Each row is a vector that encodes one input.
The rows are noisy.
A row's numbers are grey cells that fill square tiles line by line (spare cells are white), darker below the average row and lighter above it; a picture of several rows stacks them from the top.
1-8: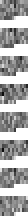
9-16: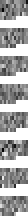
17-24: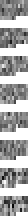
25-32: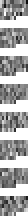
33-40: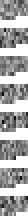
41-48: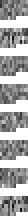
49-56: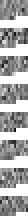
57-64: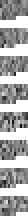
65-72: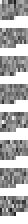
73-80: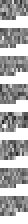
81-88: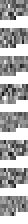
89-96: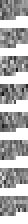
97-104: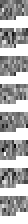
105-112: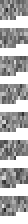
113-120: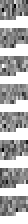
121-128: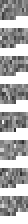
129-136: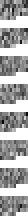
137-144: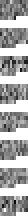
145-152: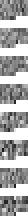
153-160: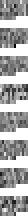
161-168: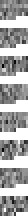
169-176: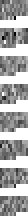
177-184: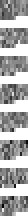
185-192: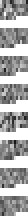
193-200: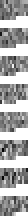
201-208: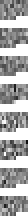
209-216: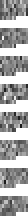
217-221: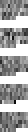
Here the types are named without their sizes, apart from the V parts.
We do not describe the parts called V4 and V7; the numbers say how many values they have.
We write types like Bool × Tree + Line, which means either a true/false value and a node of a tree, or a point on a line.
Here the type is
(Label + Line × V7) × V4.
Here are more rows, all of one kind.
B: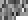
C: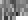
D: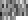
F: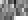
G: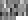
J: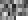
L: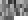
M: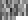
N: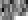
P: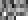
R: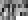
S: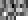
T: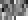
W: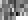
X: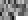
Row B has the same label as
C, F, L and W.
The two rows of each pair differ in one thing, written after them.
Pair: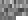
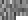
the place on the line
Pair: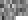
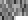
the place on the line
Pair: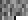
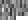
the value of V7
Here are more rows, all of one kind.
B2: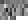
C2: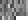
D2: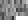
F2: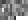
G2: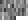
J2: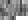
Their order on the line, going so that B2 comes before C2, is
J2, D2, F2, B2, C2, G2.
